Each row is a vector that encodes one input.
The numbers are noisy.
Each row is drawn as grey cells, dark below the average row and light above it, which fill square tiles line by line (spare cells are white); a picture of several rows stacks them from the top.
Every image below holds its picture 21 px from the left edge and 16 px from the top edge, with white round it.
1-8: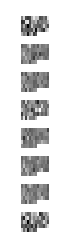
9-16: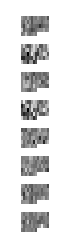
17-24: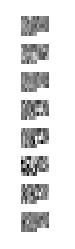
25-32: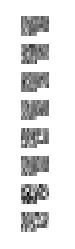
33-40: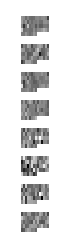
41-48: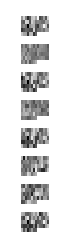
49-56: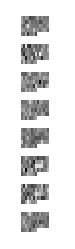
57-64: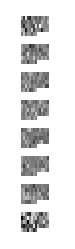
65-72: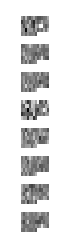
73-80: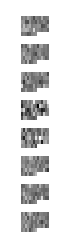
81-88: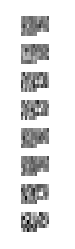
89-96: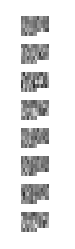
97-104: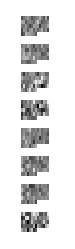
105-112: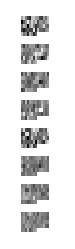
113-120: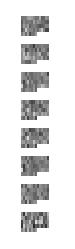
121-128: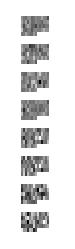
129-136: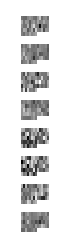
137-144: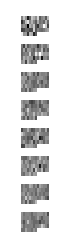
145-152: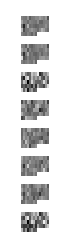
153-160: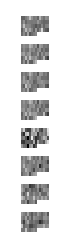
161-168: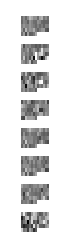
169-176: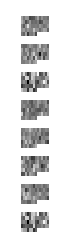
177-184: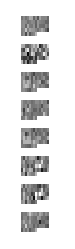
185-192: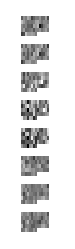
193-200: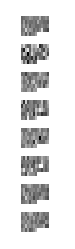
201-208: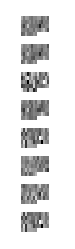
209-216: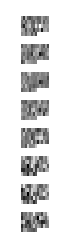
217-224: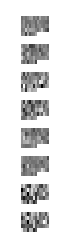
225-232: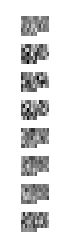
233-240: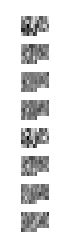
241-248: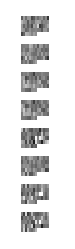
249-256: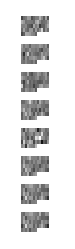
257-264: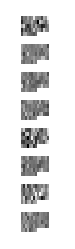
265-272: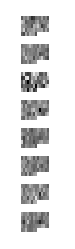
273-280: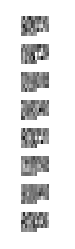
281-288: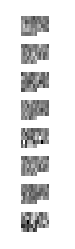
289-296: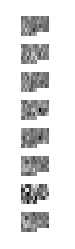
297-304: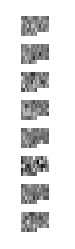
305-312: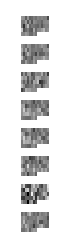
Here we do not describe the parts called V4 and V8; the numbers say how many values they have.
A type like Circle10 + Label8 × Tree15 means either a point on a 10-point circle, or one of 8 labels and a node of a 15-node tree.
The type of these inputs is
((Bool × Bool × Bool × Bool + Unit) × V8 + Label11) × V4 + Tree9 + Unit.
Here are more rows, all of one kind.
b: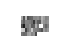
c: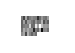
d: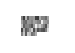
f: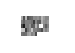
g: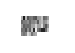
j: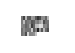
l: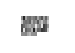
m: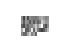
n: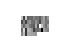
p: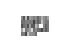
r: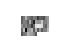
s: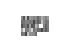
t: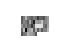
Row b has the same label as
f, m, p and s.
